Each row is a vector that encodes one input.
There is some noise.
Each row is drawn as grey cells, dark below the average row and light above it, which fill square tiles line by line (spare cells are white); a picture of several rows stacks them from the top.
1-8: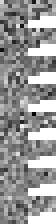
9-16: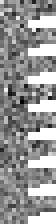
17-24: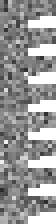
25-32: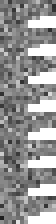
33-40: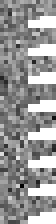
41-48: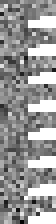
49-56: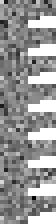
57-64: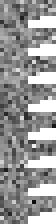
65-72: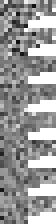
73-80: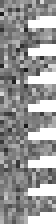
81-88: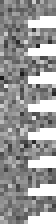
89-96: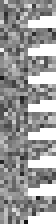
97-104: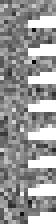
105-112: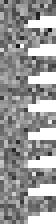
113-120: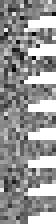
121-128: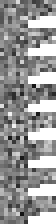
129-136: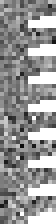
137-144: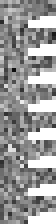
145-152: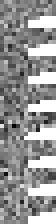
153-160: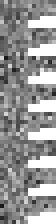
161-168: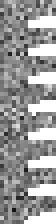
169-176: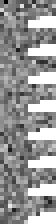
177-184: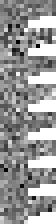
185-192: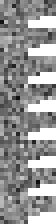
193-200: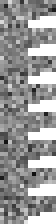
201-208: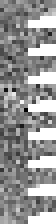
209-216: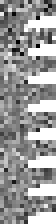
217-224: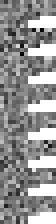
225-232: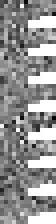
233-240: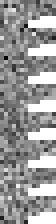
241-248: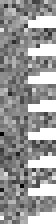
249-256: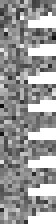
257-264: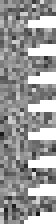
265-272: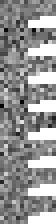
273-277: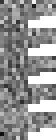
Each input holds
a list of up to two items, each either a point on a 5-point line, or a point on a 12-point line.
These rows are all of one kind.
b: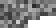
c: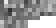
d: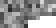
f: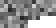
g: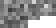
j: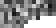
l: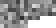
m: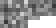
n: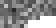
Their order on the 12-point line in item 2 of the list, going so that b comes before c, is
j, l, f, g, b, n, c, m, d.
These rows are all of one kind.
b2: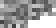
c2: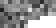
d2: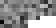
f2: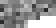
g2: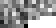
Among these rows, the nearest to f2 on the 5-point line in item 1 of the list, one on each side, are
b2 and c2.
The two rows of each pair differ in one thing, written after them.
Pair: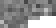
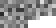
the place on the 12-point line in item 1 of the list
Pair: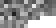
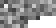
the place on the 12-point line in item 2 of the list
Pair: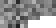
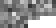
the place on the 12-point line in item 2 of the list
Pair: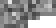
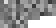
the place on the 12-point line in item 1 of the list
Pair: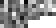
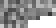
the place on the 12-point line in item 2 of the list
